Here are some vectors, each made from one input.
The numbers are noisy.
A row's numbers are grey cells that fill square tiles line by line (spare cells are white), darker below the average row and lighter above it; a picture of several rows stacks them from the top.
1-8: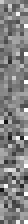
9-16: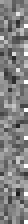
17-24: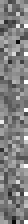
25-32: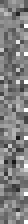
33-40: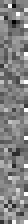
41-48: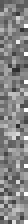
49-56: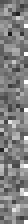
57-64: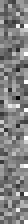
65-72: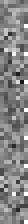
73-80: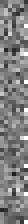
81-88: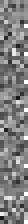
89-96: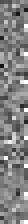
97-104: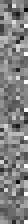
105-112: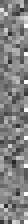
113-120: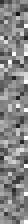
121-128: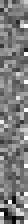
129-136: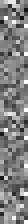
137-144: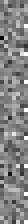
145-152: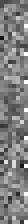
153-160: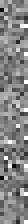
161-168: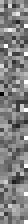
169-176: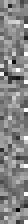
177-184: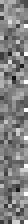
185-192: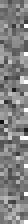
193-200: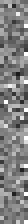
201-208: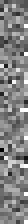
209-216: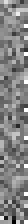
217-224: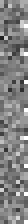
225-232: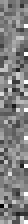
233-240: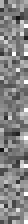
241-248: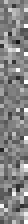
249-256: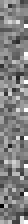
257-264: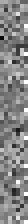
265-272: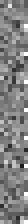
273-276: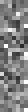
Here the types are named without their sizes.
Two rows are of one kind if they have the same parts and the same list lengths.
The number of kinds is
4.
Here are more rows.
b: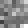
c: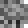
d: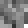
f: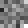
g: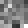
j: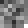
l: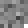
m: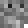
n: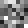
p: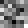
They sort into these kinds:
b, c, f
d, l, m
g, j, p
n

